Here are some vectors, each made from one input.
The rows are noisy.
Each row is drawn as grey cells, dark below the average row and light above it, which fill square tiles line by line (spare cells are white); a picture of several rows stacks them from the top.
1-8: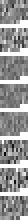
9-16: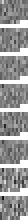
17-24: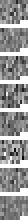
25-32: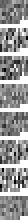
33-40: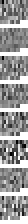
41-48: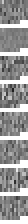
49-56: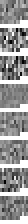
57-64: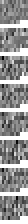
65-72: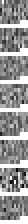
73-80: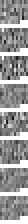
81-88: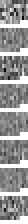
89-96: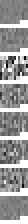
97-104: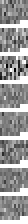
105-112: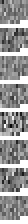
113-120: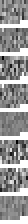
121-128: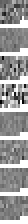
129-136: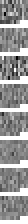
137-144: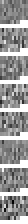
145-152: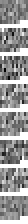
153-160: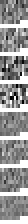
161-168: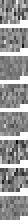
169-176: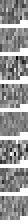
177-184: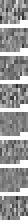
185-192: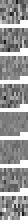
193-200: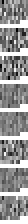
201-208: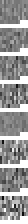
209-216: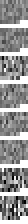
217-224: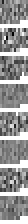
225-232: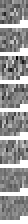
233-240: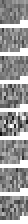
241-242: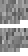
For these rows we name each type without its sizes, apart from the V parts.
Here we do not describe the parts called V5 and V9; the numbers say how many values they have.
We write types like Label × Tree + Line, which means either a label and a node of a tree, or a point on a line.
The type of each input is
Label × Line × (Tree + V5 × V5 × V9).
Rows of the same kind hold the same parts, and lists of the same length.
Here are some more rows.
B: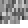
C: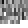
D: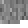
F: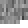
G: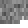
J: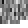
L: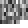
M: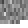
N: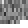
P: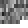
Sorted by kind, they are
B, L, M
C, D, F, G, J, N, P

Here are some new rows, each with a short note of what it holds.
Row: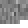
a label, a point on a line, two values of V5 and a value of V9
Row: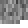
a label, a point on a line, two values of V5 and a value of V9
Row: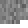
a label, a point on a line and a node of a tree
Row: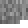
a label, a point on a line and a node of a tree
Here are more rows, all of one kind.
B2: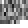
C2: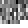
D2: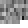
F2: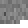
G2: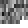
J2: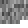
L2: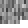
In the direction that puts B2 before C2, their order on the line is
D2, J2, G2, B2, L2, C2, F2.
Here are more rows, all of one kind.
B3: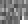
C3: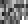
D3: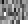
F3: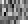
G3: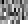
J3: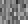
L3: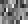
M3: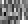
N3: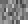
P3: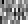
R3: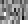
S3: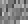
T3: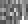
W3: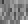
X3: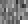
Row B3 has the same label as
F3, R3, S3 and X3.
